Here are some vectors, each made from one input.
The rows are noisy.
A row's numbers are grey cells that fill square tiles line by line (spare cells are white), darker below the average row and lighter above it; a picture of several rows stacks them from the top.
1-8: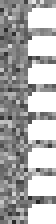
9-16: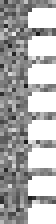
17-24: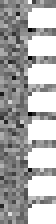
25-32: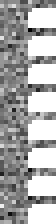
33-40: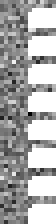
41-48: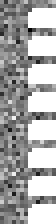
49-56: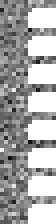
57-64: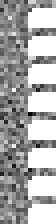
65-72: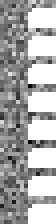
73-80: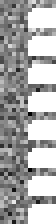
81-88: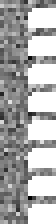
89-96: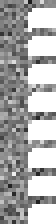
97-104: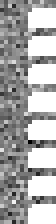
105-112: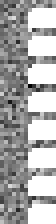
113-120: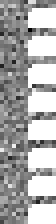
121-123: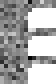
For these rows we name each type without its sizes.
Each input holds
a point on a line, together with either a fixed value, or three true/false values.
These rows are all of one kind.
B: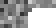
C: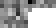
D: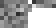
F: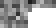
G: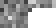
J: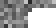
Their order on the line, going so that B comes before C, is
G, B, J, D, F, C.
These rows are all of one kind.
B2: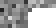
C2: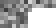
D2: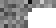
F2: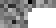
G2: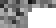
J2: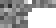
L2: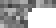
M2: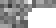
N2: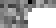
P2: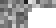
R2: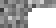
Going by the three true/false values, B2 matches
D2, F2, L2 and N2.
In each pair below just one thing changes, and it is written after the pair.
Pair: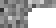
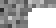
one of the three true/false values
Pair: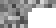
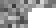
one of the three true/false values
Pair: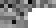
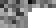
one of the three true/false values
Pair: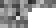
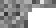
the place on the line
